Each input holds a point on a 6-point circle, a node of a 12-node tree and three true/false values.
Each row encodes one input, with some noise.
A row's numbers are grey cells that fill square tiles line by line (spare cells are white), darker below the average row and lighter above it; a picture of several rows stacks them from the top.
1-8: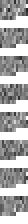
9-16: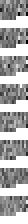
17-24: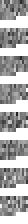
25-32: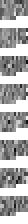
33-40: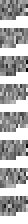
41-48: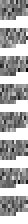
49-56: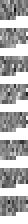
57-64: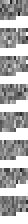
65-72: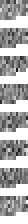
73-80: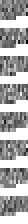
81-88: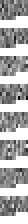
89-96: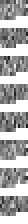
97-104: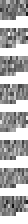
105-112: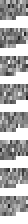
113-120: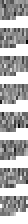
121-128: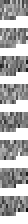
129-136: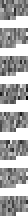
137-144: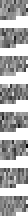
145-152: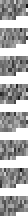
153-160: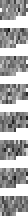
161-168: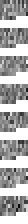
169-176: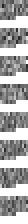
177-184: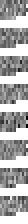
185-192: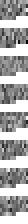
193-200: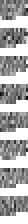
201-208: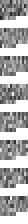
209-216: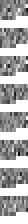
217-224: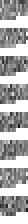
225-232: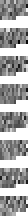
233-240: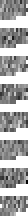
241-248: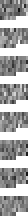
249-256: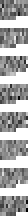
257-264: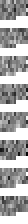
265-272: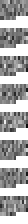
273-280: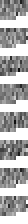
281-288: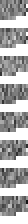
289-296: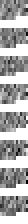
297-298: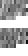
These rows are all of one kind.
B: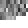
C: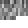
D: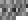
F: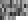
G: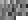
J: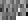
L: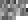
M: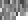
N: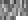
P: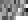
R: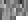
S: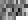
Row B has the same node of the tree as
F and S.
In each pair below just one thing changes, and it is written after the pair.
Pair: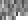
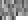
the place on the 6-point circle
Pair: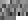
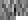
the node of the tree
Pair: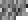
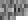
one of the three true/false values
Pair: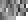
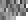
the place on the 6-point circle
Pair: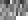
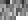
the place on the 6-point circle
